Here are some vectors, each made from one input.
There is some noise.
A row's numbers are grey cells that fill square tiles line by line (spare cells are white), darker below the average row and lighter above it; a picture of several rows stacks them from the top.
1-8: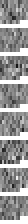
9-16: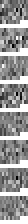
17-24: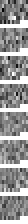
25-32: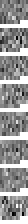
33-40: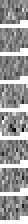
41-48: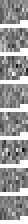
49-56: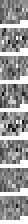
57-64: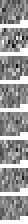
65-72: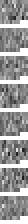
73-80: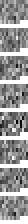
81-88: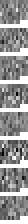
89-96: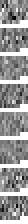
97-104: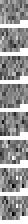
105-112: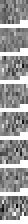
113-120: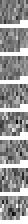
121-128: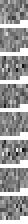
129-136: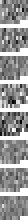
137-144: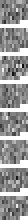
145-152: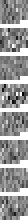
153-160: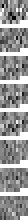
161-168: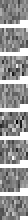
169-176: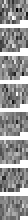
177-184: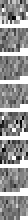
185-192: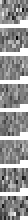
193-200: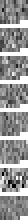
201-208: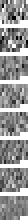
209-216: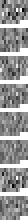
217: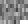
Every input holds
a point on a 17-point line.
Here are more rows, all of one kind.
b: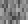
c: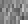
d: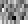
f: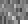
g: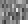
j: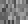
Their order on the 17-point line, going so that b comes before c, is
g, j, b, f, c, d.
